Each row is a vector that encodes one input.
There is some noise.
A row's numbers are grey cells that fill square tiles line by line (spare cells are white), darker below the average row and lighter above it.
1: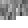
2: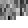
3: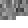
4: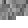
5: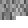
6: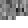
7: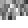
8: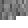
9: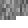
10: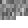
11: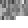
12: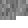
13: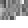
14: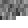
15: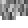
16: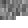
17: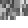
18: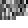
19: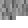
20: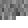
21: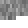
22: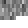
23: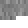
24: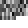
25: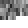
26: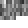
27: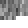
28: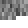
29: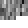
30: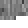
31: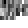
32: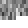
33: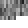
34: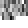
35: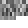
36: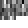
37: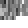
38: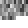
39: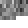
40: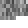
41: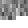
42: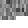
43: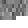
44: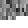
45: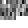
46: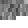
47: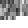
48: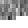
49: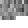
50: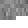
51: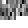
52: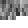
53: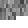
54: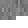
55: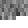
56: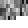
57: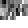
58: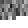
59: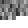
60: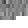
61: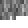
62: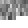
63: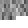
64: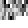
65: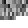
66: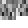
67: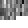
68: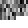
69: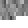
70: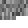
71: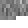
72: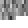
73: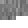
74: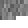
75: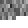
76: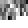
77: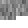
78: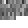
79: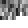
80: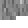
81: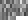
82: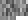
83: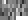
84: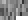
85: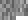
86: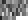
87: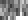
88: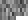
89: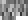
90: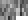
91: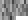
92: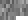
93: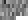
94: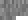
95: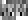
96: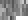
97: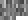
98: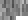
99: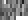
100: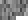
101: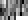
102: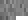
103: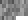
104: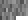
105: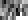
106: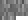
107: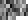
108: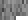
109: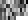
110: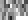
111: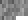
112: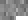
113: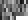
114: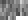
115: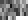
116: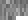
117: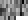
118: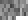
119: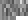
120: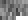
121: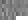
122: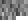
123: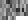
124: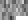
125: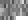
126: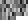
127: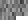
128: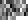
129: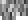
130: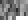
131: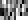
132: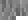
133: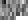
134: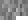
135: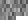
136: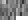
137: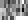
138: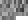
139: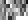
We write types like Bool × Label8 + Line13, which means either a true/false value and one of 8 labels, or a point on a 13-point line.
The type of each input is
Line5 + List3(Line6).
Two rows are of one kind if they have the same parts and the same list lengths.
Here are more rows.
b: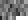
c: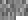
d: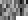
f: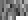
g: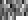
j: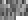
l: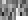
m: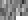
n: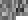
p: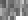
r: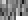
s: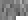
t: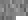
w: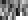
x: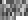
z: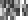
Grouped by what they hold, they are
b, f, r, s, z
c, g, t, w
d, n
j, l, m, p
x

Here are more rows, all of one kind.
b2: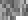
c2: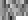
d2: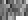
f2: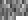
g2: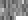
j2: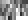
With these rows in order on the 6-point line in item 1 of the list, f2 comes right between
c2 and j2.
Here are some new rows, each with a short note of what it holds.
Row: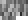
a point on a 5-point line
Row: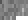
the empty list
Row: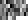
a list of two items
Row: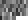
a list of three items
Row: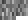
a list of three items
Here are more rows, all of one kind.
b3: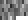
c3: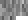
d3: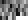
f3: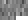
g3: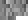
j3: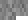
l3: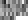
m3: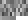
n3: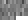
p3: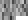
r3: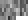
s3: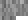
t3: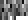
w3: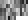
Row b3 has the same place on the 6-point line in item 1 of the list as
g3, m3 and w3.
